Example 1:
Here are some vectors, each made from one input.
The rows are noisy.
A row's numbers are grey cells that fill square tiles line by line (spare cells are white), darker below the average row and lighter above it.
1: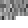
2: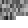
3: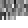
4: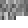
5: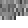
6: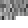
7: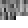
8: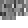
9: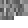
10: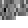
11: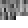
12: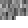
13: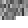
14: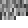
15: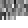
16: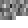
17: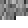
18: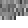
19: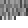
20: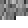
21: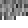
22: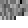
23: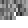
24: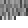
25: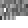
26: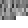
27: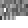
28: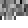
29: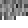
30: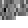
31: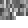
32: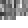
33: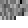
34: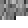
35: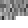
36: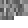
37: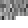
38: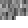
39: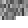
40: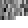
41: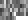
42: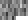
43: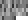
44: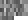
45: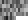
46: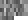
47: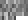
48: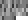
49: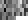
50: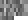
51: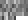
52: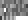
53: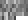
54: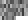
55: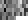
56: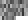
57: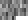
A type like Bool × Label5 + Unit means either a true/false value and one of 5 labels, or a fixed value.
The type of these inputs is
Label5 × Label7.
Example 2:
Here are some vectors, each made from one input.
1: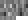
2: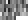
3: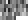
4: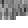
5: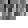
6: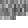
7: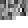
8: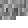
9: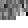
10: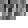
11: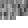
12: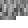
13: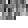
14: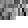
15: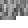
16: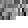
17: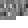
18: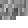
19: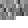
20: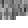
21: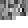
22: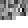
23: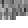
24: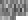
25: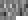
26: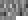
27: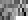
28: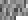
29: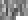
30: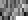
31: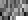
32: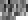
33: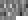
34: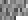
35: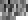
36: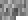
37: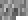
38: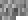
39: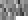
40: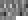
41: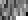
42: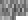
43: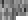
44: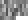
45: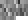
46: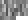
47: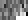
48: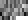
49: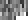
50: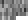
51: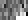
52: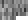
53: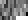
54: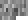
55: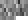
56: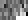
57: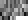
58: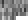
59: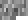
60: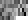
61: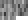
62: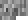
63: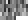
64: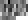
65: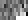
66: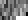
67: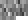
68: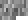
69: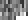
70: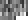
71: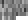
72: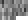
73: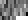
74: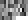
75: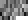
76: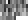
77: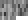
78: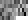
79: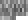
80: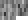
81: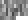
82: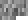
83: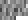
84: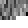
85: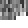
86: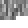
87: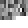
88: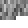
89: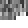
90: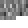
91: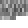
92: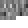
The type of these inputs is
Line8 + Line9.
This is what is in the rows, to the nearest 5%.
About 45% of them hold a point on an 8-point line. The rest hold a point on a 9-point line.
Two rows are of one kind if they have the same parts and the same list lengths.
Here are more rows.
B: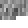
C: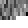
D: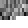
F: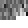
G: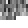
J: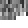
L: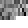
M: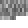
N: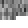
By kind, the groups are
B, M, N
C, D, F, G, J, L

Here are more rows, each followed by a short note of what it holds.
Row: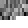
a point on an 8-point line
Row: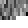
a point on an 8-point line
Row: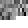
a point on an 8-point line
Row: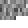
a point on a 9-point line
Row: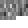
a point on a 9-point line
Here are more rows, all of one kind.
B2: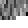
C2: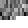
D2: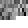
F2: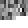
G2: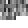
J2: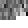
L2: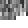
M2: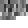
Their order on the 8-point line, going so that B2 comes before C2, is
M2, G2, L2, J2, B2, C2, D2, F2.
